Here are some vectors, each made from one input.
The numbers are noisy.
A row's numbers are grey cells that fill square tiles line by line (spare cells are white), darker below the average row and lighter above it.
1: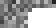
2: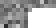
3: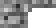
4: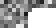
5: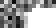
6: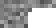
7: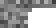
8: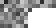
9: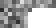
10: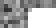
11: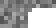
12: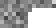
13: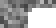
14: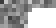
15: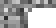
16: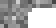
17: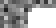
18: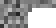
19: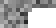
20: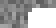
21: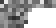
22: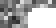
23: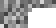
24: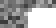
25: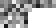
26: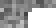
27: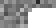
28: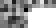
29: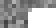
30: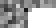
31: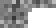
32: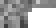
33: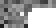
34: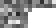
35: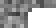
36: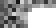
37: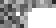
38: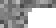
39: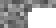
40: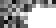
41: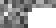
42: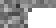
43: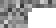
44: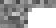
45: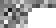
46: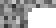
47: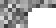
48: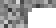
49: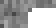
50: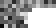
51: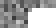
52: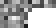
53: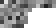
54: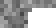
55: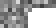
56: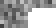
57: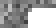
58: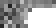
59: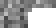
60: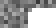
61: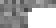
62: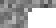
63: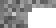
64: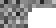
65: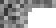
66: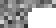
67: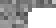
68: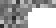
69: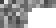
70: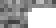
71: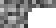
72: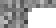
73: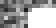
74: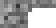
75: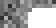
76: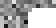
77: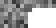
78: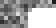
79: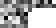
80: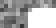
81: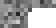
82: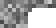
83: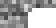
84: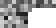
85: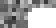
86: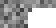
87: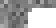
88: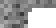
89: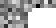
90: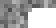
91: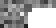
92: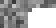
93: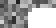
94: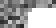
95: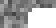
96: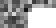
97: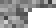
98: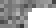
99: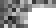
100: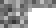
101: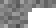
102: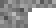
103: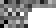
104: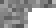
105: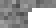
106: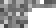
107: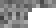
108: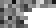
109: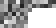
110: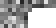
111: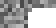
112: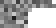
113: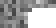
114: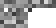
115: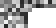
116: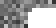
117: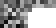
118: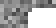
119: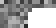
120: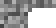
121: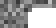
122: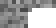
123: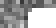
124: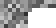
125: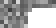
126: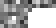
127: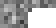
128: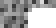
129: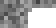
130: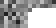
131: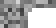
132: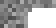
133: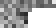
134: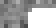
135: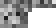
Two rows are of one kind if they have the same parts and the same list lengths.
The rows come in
3 kinds.
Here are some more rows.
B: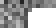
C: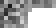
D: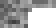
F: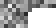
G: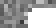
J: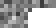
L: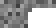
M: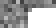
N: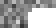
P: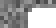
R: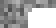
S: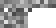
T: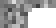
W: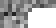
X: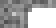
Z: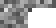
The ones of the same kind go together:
B, G, M, N, R, T
C, D, J, L, P, W, X
F, S, Z

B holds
a point on an 8-point circle.
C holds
a point on a 9-point circle and a true/false value.
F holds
a fixed value.
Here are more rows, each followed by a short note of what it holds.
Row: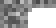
a point on a 9-point circle and a true/false value
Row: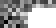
a point on a 9-point circle and a true/false value
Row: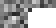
a point on a 9-point circle and a true/false value
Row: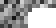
a fixed value
